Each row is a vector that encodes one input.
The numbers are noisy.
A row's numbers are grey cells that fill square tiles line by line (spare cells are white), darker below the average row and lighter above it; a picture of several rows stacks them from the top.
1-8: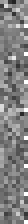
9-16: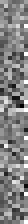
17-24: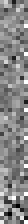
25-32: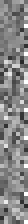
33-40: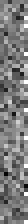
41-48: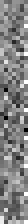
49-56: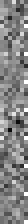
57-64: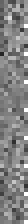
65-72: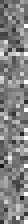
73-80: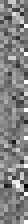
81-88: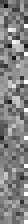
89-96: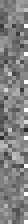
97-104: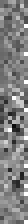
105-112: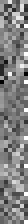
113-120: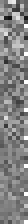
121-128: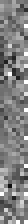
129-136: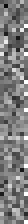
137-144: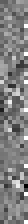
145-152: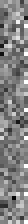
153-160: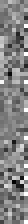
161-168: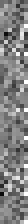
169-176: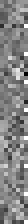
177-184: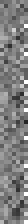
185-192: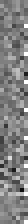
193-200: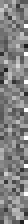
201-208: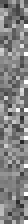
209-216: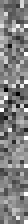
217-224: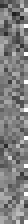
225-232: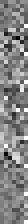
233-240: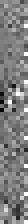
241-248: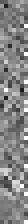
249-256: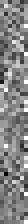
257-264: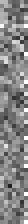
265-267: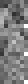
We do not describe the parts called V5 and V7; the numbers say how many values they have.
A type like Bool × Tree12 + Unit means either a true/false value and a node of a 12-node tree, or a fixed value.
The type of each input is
Line10 × (Line10 + V5) + V7.
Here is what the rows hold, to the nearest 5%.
About 80% of them hold a point on a 10-point line, together with either a point on a 10-point line, or a value of V5. The rest hold a value of V7.
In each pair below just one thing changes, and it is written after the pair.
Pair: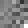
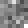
the place on the 10-point line
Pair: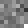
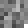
the place on the 10-point line
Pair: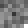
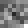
the place on the 10-point line
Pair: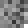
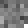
the value of V5
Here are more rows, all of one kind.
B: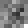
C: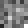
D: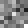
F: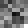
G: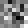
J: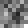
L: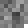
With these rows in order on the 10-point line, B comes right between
F and L.
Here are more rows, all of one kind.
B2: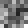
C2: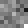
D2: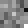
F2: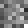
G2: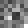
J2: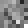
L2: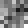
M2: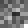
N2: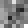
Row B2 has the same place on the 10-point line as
D2 and L2.
